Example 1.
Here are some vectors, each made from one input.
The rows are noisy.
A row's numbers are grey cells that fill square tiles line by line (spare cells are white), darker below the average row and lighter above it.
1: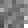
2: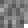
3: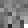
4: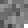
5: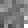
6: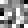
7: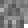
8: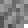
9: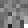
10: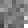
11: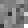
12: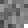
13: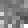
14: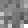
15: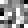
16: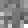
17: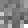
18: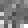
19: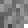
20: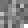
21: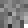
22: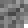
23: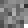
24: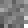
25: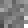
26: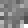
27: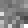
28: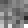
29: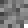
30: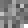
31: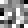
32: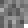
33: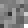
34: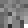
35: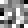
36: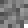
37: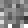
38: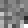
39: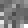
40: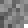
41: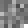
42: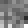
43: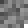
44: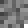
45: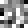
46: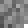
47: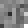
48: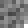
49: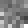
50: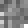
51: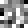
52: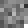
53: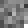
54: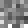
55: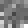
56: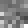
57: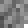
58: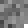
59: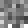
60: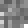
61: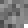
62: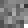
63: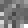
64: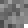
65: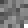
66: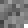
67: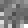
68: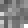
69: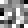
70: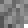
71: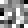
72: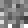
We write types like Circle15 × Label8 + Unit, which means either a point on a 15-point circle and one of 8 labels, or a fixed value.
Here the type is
Bool × Label9 + Unit.
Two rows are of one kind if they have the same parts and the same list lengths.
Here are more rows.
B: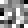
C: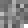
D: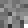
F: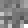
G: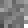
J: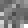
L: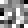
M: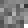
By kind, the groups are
B, L
C, D, F, G, J, M

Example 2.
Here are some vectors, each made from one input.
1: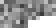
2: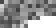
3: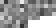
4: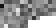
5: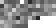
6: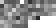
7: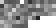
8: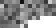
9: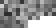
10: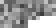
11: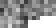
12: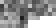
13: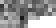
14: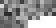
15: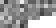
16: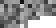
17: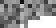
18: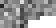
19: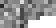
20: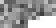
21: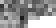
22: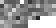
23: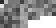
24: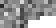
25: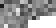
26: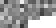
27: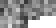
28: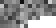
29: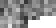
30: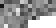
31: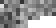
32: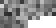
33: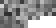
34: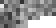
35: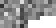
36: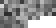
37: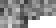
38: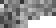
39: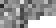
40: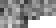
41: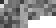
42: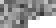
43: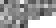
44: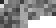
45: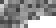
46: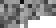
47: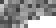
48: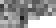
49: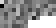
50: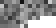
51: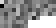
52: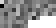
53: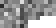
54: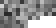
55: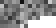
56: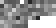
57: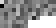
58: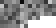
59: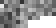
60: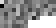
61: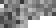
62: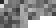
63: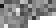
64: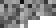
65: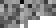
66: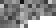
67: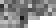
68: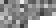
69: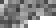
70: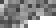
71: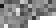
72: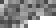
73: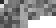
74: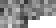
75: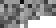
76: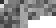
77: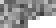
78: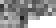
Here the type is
Label8 + Line6.
